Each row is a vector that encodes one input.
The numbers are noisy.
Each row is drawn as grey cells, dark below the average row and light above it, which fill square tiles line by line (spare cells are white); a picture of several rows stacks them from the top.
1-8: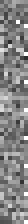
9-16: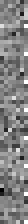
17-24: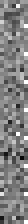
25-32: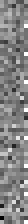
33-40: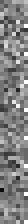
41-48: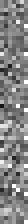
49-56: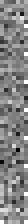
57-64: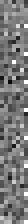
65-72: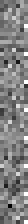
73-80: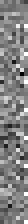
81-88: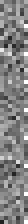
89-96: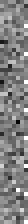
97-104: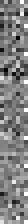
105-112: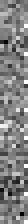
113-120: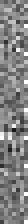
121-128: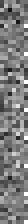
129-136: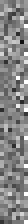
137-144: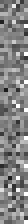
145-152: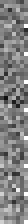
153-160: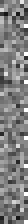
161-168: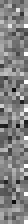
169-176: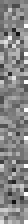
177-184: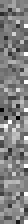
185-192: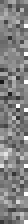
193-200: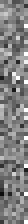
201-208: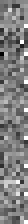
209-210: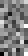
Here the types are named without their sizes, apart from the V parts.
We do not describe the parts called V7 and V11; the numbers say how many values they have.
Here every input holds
a value of V7 and a value of V11, together with either a label, or four true/false values.
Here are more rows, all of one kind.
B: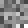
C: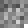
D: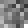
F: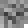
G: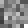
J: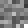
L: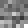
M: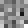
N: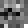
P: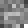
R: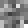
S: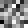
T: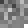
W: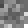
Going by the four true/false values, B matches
J, L, M and N.
